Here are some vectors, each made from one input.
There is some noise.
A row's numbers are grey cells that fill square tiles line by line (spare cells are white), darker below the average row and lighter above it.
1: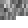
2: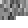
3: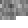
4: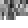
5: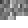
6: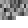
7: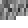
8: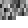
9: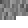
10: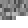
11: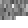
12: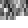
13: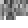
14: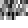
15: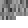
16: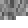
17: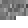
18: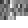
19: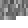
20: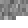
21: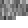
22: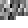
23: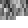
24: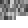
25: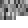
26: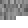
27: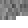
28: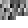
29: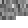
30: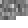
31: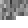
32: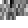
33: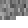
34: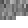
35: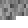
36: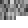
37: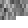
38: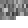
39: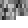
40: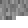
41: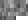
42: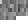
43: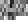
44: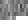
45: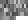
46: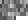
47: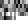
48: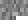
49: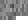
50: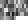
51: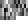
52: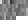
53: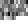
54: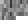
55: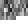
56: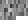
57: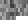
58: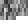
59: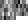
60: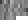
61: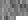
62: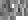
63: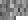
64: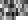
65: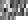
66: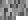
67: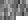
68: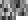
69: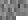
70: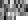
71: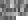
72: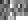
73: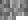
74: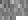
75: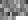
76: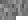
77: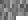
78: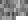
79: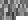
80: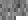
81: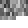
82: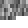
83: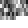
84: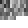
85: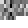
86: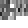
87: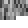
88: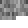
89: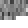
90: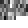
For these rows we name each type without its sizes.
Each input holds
a point on a line, together with either a label, or a point on a line.
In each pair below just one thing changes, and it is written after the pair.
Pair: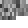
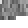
the label
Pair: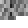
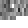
the label
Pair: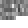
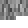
the label
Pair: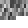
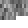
the place on the line
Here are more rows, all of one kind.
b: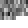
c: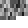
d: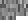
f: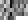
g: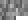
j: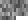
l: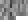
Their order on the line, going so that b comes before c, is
b, g, l, f, j, c, d.
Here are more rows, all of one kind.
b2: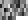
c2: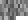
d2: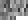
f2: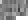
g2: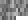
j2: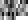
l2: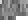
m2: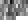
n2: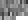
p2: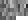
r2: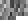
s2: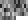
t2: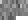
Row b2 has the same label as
c2, j2, n2 and s2.
